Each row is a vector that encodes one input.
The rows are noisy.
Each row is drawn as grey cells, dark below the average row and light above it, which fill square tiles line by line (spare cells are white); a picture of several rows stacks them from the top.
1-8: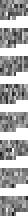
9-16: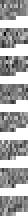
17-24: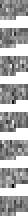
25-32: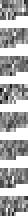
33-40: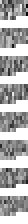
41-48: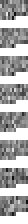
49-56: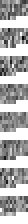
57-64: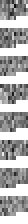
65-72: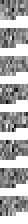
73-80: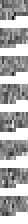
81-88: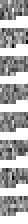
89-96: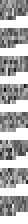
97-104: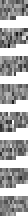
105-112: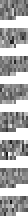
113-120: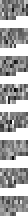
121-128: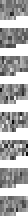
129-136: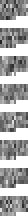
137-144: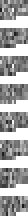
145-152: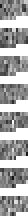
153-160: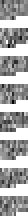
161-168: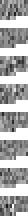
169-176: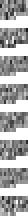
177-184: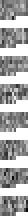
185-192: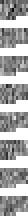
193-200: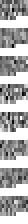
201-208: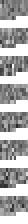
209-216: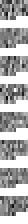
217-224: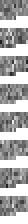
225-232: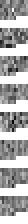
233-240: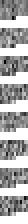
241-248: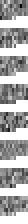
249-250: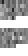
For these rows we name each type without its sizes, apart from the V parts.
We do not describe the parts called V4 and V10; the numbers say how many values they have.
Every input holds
either a point on a line and a value of V10, or a node of a tree and a true/false value, or two values of V4.
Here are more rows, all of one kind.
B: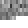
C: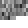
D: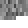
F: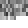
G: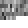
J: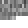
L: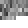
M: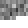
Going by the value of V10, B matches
F and J.
